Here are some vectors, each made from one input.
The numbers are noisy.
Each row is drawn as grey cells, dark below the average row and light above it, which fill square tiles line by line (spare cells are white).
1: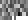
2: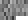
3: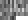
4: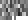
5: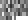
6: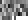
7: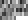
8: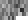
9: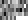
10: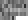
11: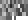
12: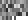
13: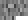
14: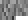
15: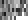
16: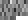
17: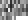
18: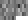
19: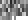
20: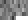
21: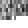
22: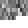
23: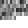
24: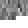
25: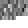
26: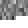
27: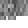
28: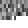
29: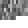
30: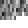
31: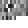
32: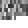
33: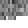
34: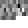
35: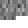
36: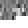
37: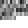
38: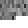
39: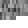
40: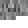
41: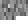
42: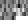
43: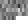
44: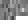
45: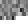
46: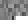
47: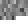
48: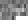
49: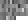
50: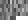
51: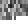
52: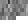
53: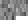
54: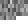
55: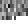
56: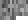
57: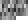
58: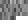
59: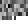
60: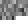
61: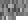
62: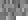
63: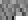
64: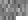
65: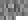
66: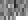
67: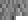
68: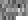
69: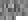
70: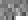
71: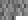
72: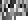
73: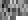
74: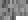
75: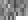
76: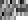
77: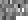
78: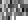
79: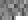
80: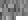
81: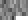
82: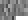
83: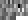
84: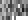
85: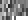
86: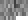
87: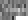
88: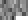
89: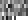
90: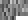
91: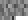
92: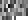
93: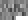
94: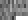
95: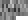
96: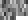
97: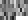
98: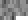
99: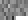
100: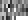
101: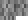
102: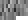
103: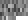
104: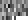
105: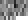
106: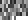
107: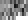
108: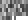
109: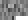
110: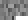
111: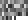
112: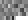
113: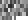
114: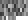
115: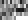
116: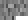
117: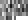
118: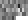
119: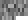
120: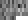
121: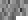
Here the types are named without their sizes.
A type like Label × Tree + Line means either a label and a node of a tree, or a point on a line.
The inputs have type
Bool × Bool × Bool × Bool + Circle + Unit.
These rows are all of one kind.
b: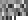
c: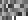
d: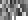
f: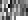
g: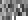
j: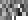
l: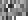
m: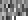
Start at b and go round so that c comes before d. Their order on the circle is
b, g, m, f, c, l, d, j.
